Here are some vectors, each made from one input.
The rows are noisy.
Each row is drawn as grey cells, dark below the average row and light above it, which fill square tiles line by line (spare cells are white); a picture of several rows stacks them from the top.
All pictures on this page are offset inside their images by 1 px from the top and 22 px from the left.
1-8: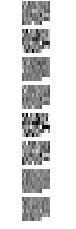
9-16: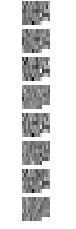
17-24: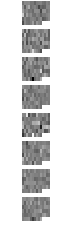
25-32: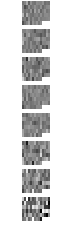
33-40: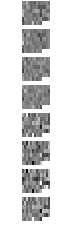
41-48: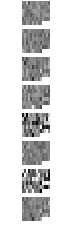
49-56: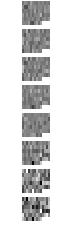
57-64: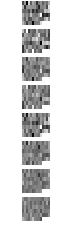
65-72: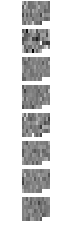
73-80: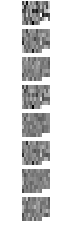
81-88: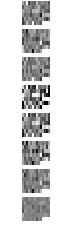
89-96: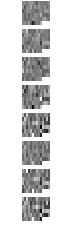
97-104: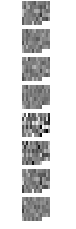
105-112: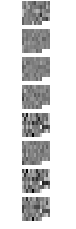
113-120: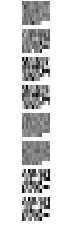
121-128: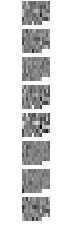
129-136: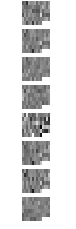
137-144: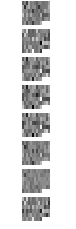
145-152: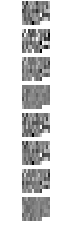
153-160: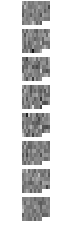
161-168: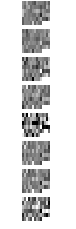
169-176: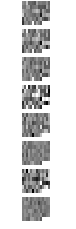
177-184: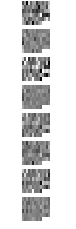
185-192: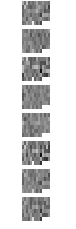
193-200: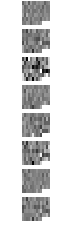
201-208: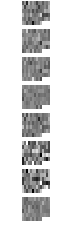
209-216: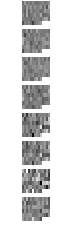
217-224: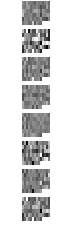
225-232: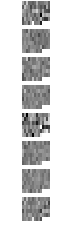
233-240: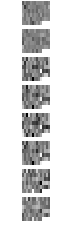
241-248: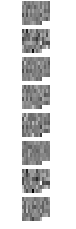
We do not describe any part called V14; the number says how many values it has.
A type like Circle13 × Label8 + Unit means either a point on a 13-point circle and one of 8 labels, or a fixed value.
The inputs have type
Bool × Circle17 × List2(V14).
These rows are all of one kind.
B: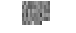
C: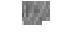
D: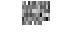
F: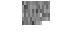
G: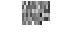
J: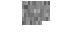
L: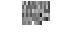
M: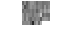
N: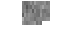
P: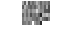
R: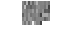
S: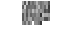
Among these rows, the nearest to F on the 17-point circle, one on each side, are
B and R.
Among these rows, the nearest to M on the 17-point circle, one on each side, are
D and G.
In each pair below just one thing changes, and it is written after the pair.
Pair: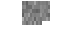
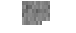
the value of V14 in item 1 of the list
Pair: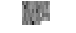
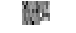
the value of V14 in item 2 of the list
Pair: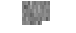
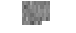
the value of V14 in item 1 of the list
